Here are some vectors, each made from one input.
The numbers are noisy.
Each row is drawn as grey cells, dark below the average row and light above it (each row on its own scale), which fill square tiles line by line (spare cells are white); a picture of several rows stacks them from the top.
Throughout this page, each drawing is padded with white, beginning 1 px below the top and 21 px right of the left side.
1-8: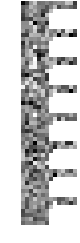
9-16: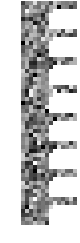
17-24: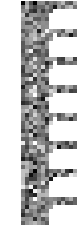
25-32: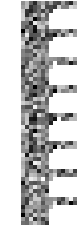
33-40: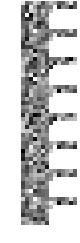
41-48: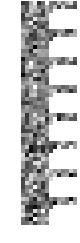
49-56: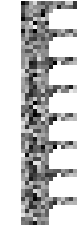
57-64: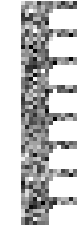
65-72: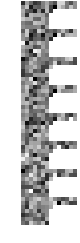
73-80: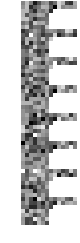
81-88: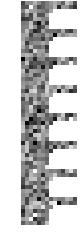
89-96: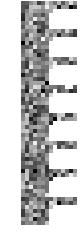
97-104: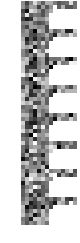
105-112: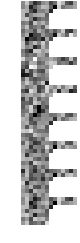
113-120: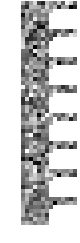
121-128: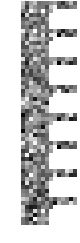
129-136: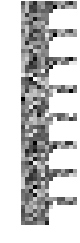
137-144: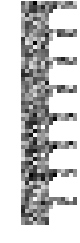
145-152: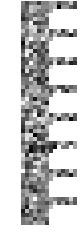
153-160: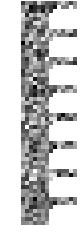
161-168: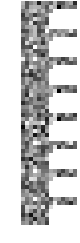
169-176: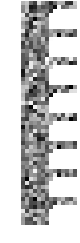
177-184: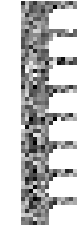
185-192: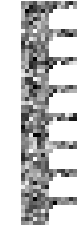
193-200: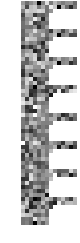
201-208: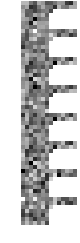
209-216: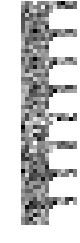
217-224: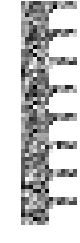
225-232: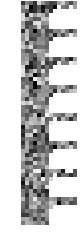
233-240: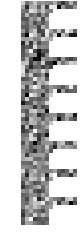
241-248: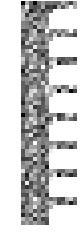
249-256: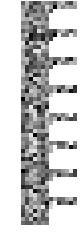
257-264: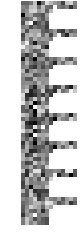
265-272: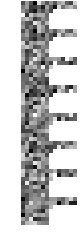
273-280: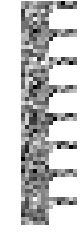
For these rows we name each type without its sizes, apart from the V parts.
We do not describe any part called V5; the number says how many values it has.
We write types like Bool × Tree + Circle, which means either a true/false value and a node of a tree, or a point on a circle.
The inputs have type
List(Label × V5).
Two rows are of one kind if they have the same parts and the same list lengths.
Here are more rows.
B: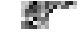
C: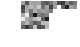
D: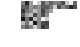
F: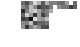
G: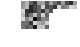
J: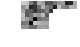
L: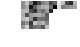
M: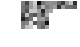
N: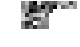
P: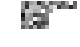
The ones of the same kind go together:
B, G, J, L, N
C
D, F, M, P

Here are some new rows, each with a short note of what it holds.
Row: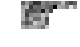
a list of one item
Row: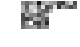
a list of two items
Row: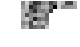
a list of one item
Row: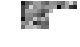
a list of two items
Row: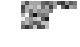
the empty list
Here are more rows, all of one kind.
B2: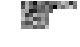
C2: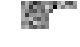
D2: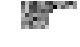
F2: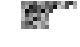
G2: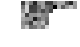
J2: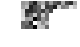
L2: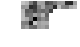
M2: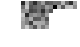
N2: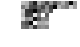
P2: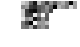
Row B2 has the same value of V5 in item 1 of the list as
D2, G2 and M2.
